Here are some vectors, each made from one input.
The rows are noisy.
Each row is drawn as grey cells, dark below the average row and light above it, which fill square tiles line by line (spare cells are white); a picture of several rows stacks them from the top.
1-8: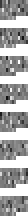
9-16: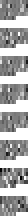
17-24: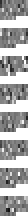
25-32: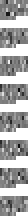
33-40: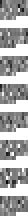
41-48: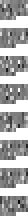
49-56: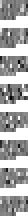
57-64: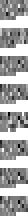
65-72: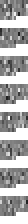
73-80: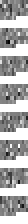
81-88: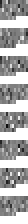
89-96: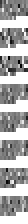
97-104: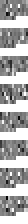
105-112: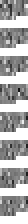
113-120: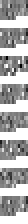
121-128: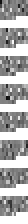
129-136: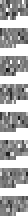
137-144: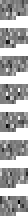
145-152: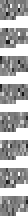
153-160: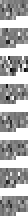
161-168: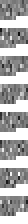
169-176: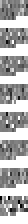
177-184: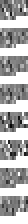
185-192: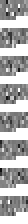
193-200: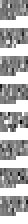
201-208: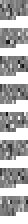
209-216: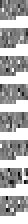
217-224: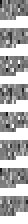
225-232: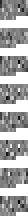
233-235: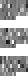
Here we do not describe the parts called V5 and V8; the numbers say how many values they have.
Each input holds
one of 4 labels, together with either one of 4 labels, or four true/false values, a value of V5 and a value of V8.
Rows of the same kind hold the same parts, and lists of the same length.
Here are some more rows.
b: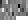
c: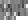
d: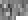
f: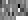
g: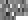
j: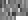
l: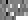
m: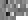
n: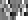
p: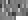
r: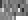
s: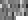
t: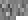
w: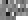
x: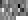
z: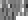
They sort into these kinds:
b, c, d, f, g, j, l, m, p, r, s, t, w, x, z
n

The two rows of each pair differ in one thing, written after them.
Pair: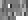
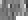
the value of V8
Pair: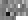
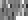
the label
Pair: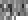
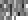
the value of V5
